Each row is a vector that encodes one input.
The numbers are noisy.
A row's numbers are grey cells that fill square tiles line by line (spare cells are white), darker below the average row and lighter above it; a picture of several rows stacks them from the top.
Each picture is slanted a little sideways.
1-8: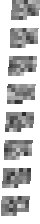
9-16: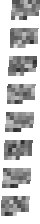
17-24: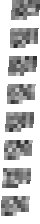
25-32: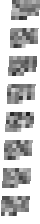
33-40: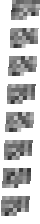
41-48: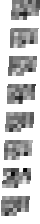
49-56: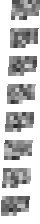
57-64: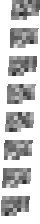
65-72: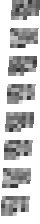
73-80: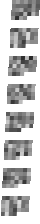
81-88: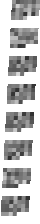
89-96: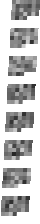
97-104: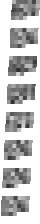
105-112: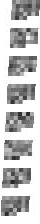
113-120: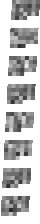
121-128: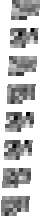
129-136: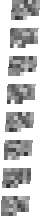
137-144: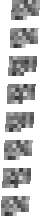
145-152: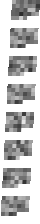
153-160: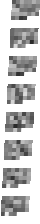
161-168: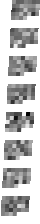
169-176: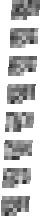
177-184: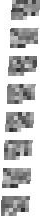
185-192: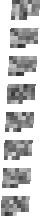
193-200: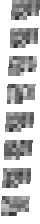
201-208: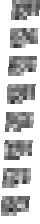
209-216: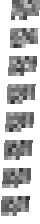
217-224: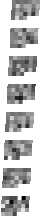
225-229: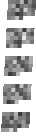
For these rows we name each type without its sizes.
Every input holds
a list of points on a line.
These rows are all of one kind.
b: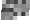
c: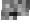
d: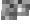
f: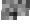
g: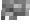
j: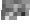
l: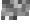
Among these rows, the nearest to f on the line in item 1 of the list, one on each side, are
c and d.
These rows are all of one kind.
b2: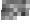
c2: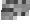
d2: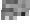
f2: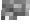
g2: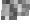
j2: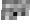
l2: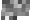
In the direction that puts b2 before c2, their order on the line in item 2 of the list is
l2, b2, f2, c2, d2, g2, j2.
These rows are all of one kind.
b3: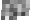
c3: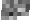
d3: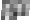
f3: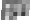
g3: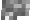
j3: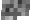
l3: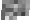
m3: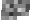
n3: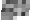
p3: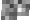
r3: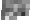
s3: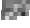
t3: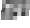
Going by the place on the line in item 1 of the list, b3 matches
d3 and g3.
